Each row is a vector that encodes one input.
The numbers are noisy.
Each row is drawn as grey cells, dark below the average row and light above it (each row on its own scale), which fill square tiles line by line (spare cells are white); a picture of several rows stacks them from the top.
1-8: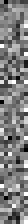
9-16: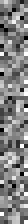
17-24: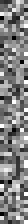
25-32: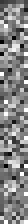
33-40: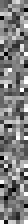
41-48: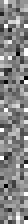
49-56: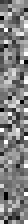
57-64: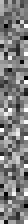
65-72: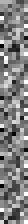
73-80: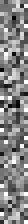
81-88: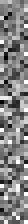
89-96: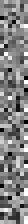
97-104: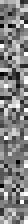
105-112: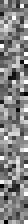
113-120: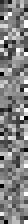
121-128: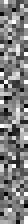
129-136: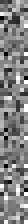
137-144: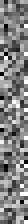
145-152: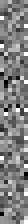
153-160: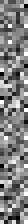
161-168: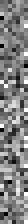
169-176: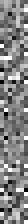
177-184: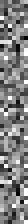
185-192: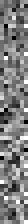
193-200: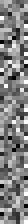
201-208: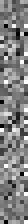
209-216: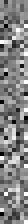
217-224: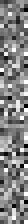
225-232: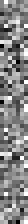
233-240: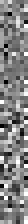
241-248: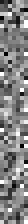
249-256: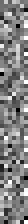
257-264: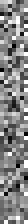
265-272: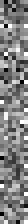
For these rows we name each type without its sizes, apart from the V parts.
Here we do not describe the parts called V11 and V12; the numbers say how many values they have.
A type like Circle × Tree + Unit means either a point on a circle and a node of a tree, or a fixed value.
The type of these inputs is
(Bool × V11 × V12 + Label) × Label.
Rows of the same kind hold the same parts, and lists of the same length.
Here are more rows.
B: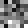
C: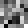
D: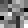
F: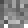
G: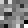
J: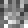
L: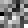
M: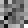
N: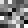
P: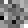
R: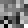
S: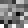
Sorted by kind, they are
B, C, G, L, M, N, R, S
D, F, J, P

